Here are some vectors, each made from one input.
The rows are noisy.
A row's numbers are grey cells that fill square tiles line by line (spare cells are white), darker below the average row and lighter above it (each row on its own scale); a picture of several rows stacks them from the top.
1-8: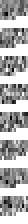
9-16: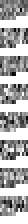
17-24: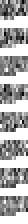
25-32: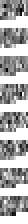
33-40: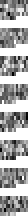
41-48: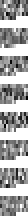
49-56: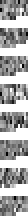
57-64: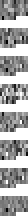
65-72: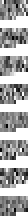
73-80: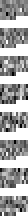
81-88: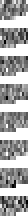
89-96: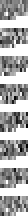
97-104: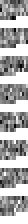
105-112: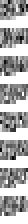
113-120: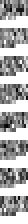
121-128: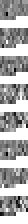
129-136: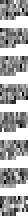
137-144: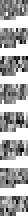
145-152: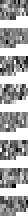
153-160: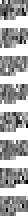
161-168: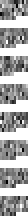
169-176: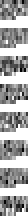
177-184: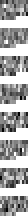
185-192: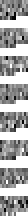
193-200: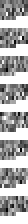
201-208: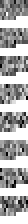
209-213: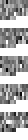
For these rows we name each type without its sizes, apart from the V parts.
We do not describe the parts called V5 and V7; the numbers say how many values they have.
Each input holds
a label, a true/false value, a value of V5 and a value of V7.
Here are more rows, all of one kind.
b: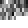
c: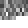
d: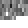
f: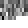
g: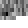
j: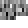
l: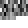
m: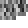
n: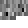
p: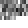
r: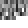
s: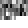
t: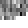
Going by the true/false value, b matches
c, d, f and r.
